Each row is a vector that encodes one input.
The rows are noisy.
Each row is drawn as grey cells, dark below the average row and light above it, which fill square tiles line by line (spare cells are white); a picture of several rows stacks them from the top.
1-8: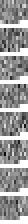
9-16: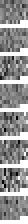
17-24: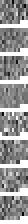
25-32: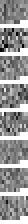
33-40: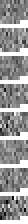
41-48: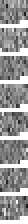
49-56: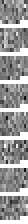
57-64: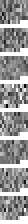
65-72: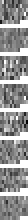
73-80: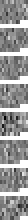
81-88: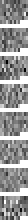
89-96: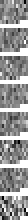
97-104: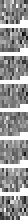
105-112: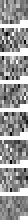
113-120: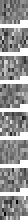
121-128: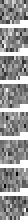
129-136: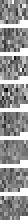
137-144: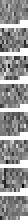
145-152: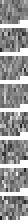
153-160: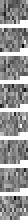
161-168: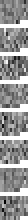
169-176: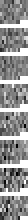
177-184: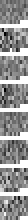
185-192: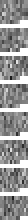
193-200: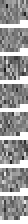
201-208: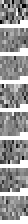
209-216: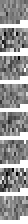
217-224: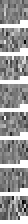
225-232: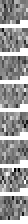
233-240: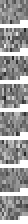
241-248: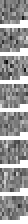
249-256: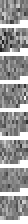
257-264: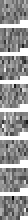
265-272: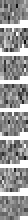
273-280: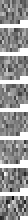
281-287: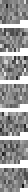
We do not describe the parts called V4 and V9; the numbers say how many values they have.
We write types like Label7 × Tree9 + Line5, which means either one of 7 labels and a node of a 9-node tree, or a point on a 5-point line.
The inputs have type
Line11 × Line11 + (Tree13 + V4) × V9.
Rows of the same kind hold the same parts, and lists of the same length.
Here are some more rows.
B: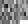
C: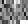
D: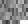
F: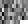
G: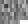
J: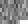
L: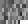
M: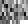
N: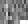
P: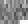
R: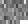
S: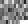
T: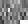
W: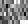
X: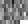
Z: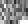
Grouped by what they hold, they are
B, G, J, M, P, R, W, Z
C, N, S, T
D, F, L, X

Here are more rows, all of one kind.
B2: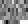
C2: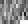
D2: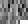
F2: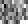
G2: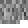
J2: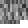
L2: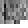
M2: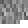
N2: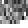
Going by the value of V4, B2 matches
F2 and L2.
